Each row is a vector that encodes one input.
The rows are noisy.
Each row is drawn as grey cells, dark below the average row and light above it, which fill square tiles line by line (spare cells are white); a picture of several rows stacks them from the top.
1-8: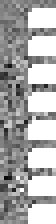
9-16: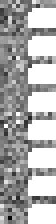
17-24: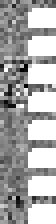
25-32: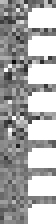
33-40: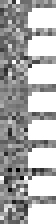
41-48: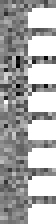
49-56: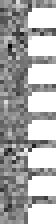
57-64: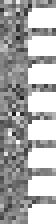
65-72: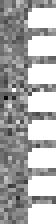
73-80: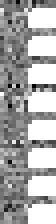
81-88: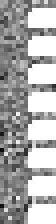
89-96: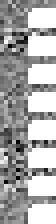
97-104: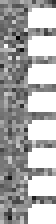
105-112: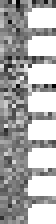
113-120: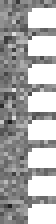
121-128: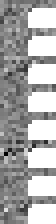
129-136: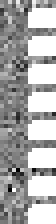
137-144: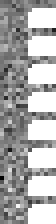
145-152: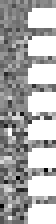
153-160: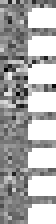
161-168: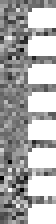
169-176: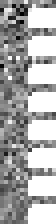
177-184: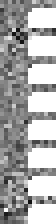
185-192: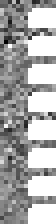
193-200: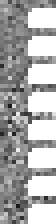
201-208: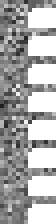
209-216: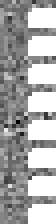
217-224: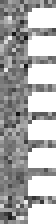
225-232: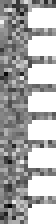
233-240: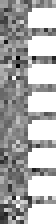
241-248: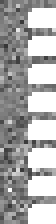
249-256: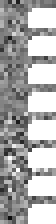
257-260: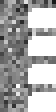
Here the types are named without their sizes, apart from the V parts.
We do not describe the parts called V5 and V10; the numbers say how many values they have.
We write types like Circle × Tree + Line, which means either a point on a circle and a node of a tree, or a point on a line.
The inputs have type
(Line + Tree) × V5 × V10.
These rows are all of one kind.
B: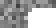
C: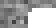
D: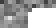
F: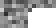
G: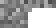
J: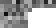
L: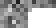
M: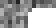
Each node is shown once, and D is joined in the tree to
F, J and L.
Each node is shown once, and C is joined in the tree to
F and G.
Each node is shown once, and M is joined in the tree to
L.
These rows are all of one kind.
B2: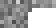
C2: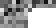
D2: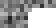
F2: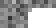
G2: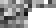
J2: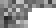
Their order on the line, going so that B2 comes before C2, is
J2, G2, B2, D2, F2, C2.
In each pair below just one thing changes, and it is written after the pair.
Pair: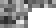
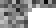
the value of V5
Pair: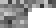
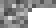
the value of V10
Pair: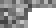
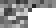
the value of V10
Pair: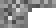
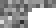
the value of V10
